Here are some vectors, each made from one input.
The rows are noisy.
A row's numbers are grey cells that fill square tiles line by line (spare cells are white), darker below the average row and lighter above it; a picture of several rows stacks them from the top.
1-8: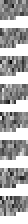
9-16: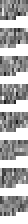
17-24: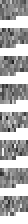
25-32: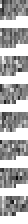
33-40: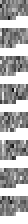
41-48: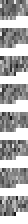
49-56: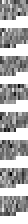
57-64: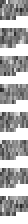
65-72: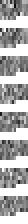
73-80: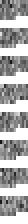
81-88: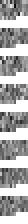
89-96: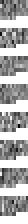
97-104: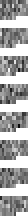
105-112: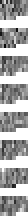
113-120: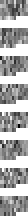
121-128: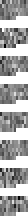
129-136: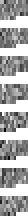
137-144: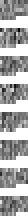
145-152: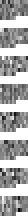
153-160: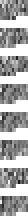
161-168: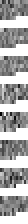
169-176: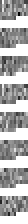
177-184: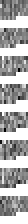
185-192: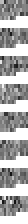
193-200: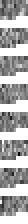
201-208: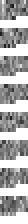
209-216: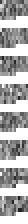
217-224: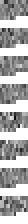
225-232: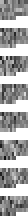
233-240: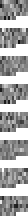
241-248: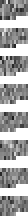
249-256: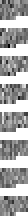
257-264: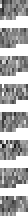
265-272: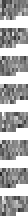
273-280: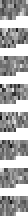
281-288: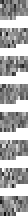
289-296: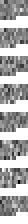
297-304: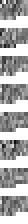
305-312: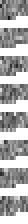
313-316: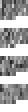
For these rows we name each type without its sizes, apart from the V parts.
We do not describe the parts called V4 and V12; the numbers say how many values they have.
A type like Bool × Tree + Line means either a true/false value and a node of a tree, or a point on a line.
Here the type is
(Bool × (Line + V4) + V12) × Label.
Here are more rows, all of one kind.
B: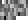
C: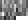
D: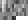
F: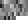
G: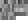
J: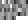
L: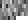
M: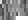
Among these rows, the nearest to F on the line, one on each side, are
B and G.
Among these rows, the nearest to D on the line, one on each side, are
J and L.
